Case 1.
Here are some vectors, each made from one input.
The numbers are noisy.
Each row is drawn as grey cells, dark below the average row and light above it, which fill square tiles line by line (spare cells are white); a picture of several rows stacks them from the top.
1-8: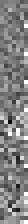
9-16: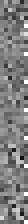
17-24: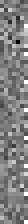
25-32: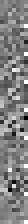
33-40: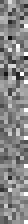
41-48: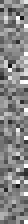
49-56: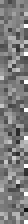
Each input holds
a point on an 11-point circle.
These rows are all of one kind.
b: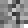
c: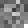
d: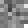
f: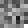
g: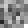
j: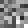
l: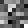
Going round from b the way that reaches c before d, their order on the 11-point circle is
b, j, l, g, c, f, d.
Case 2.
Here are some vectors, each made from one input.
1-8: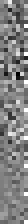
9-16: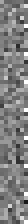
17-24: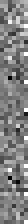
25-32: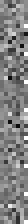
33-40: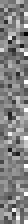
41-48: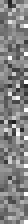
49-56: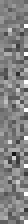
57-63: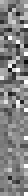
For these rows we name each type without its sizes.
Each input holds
a point on a circle.
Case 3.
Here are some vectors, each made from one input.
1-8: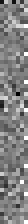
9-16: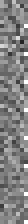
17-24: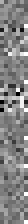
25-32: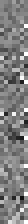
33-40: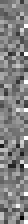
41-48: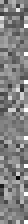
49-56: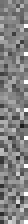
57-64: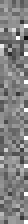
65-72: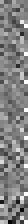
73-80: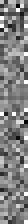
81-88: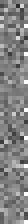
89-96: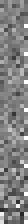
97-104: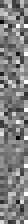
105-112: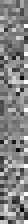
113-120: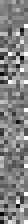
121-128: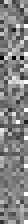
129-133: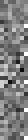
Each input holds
one of 7 labels.
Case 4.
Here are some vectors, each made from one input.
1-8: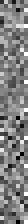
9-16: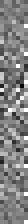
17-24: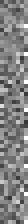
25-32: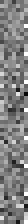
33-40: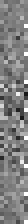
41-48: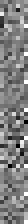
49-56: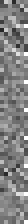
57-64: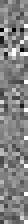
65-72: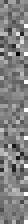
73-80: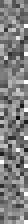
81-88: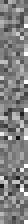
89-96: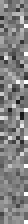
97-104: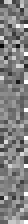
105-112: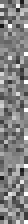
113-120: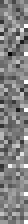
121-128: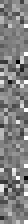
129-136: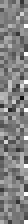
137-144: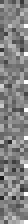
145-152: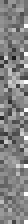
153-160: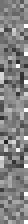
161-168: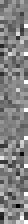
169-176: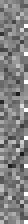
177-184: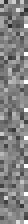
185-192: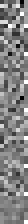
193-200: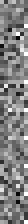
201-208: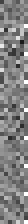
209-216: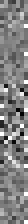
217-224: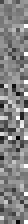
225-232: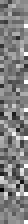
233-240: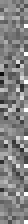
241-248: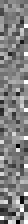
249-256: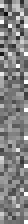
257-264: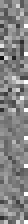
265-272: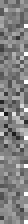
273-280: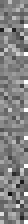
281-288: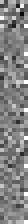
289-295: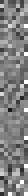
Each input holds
one of 7 labels.
